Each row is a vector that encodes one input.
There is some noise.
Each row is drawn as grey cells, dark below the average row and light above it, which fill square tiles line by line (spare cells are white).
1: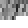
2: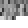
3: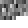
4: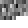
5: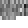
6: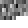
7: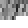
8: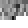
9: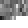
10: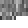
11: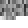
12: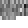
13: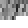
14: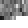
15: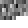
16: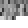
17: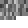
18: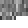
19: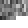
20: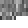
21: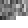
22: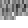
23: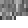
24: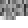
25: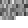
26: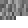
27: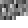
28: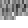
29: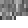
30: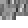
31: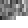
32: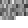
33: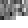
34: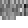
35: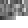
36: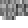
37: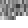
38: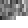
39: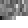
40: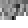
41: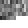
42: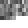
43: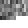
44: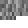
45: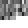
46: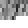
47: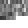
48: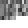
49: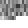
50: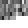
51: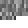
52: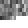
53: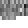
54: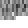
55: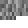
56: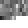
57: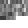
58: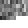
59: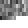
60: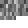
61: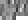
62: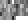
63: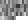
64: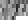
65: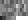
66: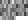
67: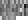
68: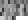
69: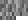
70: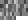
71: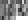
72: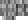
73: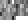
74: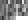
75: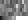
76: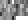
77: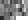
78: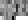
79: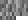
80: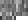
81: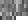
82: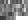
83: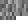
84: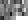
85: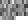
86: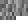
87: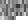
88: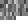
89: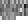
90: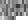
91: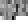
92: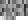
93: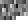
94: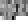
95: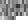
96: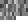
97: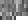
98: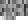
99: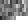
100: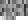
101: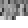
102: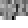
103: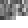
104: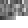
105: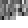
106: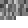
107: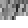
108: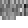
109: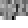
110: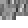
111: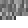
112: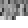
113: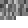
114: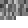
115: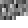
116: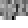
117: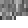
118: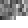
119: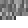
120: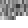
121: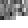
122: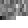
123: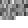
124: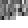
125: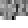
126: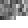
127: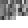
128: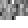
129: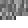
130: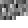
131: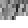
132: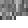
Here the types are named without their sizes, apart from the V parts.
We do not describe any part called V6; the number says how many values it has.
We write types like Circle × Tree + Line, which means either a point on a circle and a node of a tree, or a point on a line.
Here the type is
Bool × V6 + List(Line).
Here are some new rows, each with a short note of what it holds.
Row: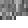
a list of one item
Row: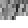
a true/false value and a value of V6
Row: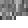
a list of one item
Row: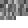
a list of one item
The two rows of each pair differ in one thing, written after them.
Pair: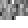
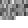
the true/false value
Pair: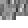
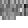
the true/false value
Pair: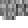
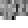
the true/false value
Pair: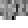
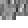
the value of V6
